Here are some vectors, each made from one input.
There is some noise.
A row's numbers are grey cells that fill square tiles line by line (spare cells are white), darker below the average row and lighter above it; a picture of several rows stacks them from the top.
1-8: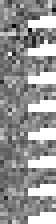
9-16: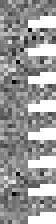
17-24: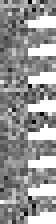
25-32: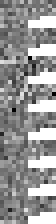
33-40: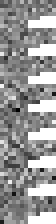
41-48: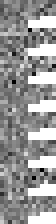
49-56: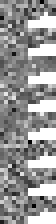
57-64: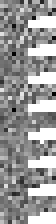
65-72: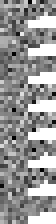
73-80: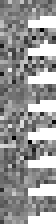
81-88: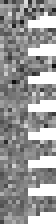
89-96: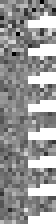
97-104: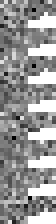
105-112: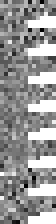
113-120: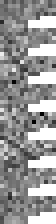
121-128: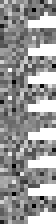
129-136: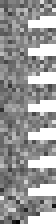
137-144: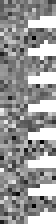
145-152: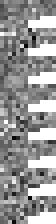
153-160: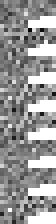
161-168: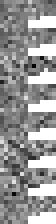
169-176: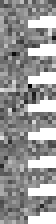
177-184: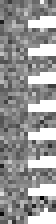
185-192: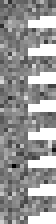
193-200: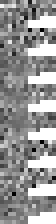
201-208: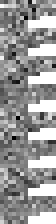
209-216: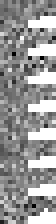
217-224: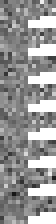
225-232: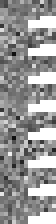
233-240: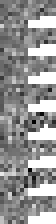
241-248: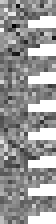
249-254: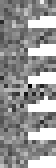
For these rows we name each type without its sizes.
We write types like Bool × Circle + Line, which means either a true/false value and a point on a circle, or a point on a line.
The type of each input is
Bool × Bool × Bool × Bool + Label + Tree.
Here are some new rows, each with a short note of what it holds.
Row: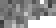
four true/false values
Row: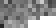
four true/false values
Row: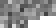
four true/false values
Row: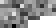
a label
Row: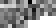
a node of a tree
